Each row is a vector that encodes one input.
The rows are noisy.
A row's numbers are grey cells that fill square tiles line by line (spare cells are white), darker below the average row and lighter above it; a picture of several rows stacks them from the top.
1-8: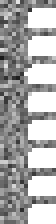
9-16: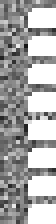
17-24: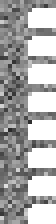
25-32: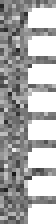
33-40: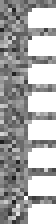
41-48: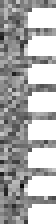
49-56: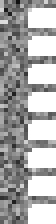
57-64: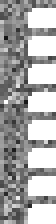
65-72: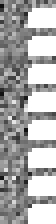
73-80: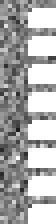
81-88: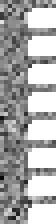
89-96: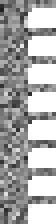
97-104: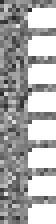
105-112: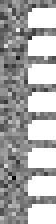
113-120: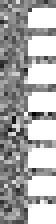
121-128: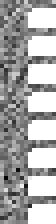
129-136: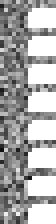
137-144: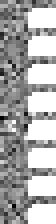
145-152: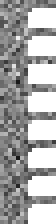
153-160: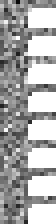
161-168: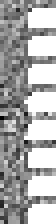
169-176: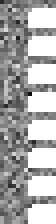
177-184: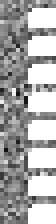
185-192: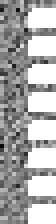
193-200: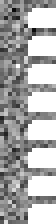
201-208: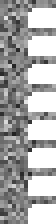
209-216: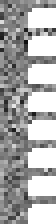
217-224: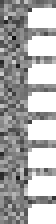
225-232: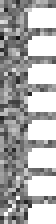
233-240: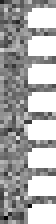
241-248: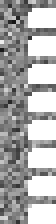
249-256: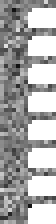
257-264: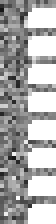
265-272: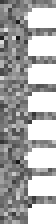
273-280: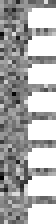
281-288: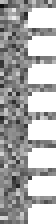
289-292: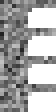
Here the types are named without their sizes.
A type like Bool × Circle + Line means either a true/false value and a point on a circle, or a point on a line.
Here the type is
Circle + Line + Tree.
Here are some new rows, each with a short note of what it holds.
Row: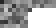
a node of a tree
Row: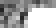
a point on a circle
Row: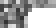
a point on a circle
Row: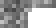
a point on a line
